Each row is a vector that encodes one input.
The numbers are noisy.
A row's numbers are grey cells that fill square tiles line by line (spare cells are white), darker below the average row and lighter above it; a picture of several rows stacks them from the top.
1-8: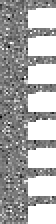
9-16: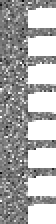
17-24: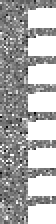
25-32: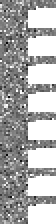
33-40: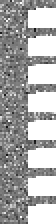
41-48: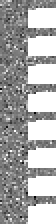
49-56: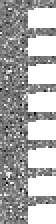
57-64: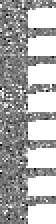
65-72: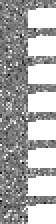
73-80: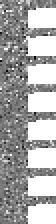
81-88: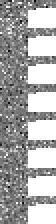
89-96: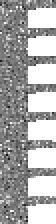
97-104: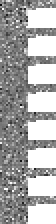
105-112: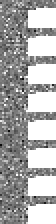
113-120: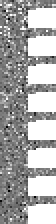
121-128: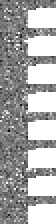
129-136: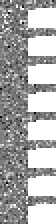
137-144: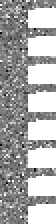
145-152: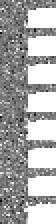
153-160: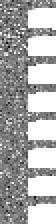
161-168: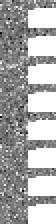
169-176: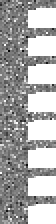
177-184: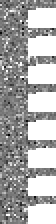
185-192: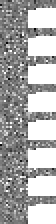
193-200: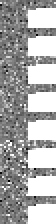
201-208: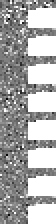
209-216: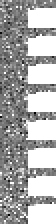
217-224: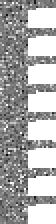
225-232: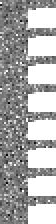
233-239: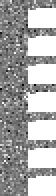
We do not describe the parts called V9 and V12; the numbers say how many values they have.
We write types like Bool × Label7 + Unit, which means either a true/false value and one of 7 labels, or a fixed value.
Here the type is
(Bool × Label4 + V12) × (Line6 + V9).
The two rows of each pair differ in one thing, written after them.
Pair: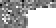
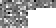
the place on the 6-point line
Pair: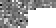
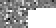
the true/false value
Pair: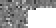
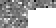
the place on the 6-point line
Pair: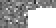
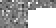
the place on the 6-point line
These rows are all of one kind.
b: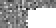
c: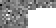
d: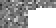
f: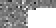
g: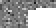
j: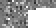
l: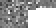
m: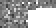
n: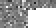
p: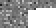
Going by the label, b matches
c, d and l.
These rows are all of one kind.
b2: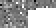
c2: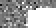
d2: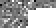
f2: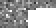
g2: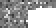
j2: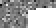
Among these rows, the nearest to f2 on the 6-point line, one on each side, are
b2 and c2.
